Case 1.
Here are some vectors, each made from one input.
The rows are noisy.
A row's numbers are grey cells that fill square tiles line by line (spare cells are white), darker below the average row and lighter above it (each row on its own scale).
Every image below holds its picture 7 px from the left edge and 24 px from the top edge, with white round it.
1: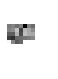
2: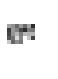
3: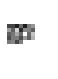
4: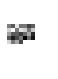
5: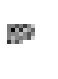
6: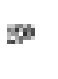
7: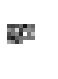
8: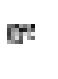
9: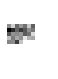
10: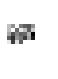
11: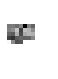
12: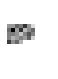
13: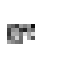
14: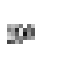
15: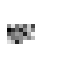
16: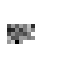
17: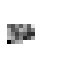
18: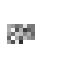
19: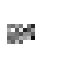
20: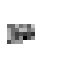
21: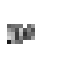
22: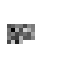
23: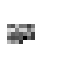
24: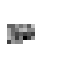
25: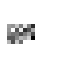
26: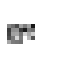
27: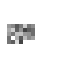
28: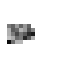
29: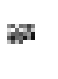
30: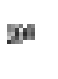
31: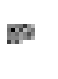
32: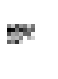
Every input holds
three true/false values.
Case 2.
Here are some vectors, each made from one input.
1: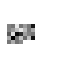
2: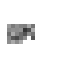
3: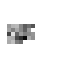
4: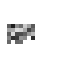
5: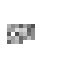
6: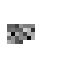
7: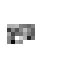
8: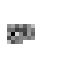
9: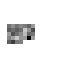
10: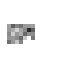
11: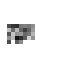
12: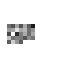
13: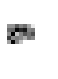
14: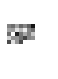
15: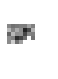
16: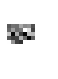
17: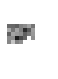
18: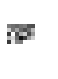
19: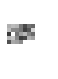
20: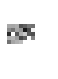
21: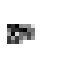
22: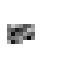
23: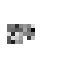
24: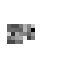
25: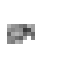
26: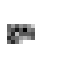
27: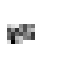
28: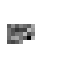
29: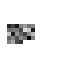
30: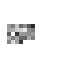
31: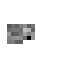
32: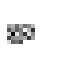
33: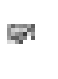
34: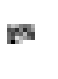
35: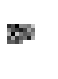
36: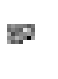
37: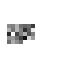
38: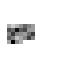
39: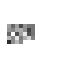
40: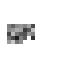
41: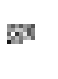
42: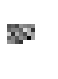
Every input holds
three true/false values.
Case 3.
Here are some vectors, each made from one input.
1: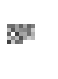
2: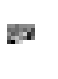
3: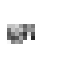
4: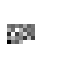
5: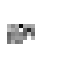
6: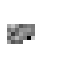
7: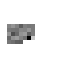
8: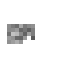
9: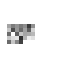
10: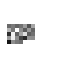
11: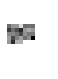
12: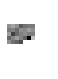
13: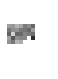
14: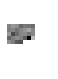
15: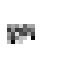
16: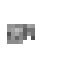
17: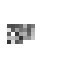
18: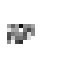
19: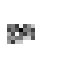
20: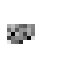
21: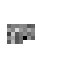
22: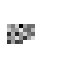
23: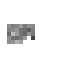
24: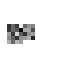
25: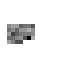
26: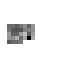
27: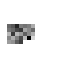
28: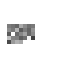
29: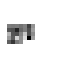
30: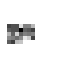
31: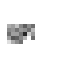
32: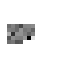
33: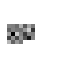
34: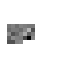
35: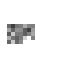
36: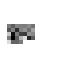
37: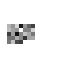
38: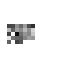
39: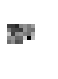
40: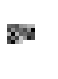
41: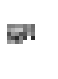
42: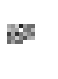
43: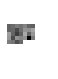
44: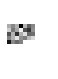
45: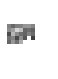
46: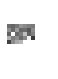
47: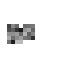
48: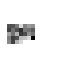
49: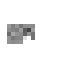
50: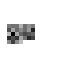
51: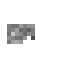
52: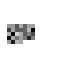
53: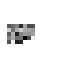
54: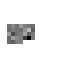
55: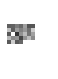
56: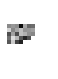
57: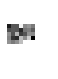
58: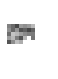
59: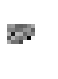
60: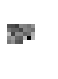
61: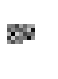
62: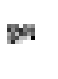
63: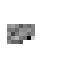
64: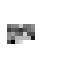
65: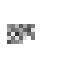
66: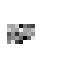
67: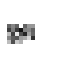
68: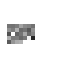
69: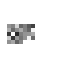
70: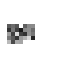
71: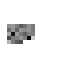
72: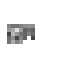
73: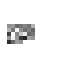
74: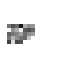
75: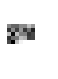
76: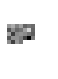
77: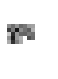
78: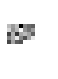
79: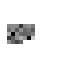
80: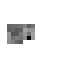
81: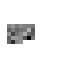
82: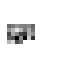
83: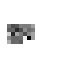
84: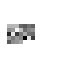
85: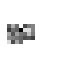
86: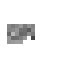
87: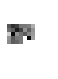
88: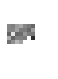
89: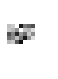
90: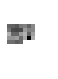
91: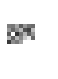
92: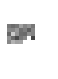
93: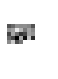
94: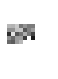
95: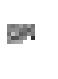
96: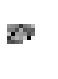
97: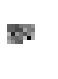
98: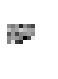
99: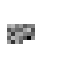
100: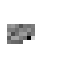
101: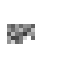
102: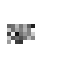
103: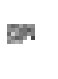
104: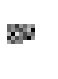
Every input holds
four true/false values.
